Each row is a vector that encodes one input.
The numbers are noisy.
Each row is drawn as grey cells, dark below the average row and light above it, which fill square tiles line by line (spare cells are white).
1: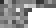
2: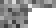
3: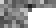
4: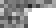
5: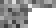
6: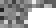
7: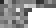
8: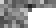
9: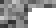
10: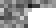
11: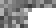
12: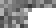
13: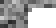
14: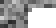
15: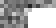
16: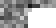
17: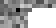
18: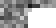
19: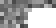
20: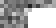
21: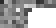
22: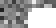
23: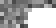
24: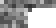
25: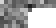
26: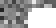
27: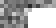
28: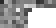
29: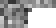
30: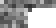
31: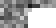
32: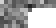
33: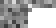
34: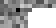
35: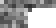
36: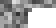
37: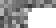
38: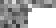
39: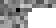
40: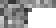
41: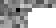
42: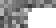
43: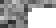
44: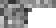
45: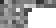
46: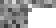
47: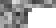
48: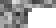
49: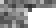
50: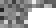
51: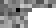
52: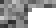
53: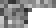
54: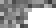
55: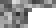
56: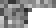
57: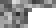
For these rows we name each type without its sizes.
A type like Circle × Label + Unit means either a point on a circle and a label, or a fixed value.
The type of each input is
Label + Tree.
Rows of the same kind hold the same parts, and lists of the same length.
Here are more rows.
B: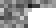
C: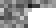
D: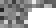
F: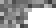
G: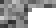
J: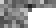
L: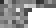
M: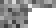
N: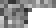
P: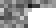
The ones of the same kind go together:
B, C, D, F, J, P
G, L, M, N

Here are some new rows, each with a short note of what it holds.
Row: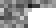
a node of a tree
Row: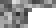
a label
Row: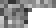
a label
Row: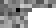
a label
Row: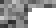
a label
